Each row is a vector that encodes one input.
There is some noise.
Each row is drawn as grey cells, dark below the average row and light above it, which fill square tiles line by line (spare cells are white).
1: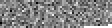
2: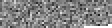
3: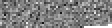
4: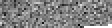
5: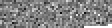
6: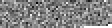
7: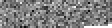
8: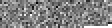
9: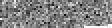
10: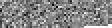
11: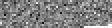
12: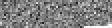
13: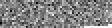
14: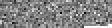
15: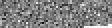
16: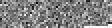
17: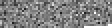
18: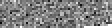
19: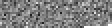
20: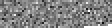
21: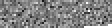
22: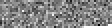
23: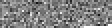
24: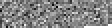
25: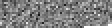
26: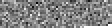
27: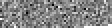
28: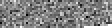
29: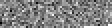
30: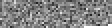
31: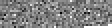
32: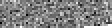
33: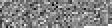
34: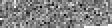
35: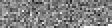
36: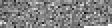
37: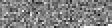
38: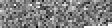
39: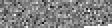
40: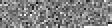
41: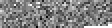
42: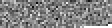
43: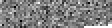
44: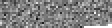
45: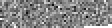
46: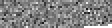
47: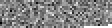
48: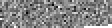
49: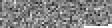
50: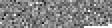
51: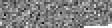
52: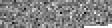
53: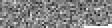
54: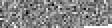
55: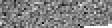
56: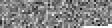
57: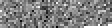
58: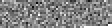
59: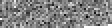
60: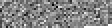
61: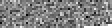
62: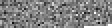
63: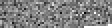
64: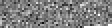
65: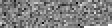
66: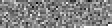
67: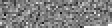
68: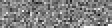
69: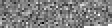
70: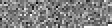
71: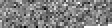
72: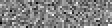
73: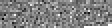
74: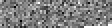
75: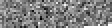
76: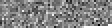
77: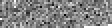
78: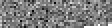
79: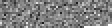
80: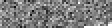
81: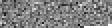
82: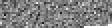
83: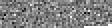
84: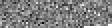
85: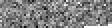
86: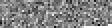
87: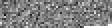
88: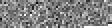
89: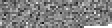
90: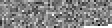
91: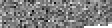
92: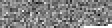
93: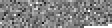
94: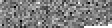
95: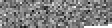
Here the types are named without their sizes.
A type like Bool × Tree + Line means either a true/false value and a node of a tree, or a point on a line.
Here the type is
Bool × Line + Tree.
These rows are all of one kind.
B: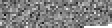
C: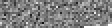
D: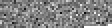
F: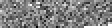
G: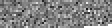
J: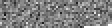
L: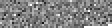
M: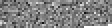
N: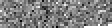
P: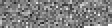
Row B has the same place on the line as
C and J.
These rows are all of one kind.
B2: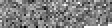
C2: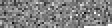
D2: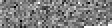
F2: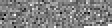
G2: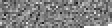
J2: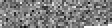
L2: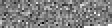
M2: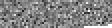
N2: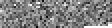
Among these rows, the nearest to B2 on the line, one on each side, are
C2 and F2.
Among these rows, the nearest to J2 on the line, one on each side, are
C2 and D2.
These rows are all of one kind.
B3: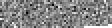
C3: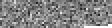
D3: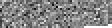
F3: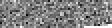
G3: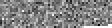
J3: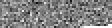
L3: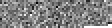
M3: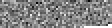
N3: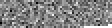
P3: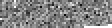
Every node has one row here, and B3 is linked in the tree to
D3 and P3.
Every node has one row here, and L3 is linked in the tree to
M3.
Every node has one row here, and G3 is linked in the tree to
J3 and N3.
